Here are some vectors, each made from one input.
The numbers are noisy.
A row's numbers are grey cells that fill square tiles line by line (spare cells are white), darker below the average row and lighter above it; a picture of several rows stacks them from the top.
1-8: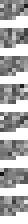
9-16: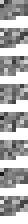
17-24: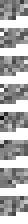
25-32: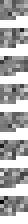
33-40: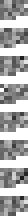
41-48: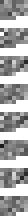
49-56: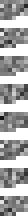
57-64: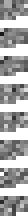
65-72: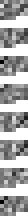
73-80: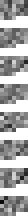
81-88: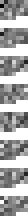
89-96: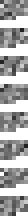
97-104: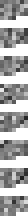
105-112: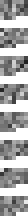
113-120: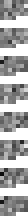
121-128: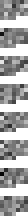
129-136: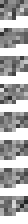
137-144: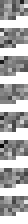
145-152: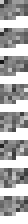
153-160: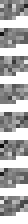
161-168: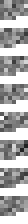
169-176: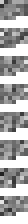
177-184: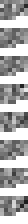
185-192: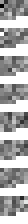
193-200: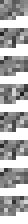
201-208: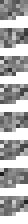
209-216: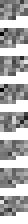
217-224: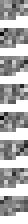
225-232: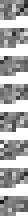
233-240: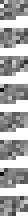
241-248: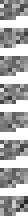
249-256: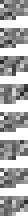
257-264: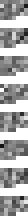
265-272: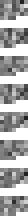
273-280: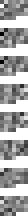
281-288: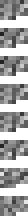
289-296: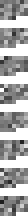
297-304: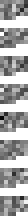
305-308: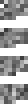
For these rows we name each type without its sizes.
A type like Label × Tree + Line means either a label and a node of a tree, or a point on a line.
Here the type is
Circle.
